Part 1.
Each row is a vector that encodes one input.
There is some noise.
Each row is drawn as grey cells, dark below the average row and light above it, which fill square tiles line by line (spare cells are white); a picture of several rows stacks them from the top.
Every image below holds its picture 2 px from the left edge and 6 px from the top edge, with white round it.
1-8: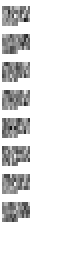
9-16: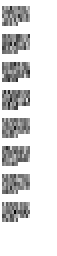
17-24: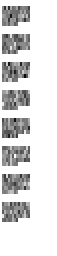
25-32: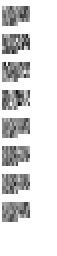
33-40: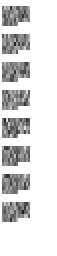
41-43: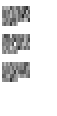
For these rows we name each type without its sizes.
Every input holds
either a point on a circle, or a point on a line.
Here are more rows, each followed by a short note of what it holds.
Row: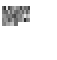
a point on a line
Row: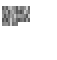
a point on a line
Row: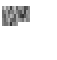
a point on a circle
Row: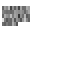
a point on a circle
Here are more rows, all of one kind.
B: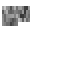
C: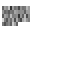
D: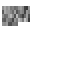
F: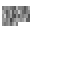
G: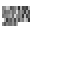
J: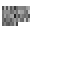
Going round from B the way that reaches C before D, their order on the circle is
B, G, C, J, F, D.
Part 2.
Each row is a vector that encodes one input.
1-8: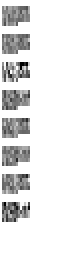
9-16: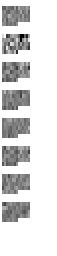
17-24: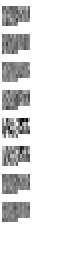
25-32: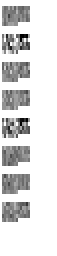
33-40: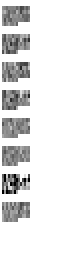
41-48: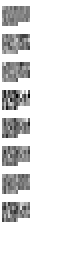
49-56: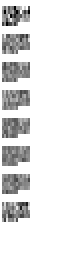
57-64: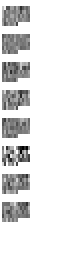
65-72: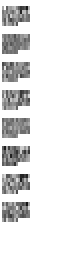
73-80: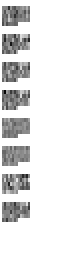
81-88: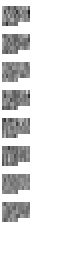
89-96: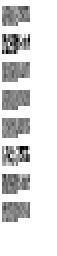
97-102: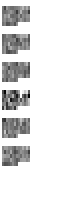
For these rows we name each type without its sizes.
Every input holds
two labels.
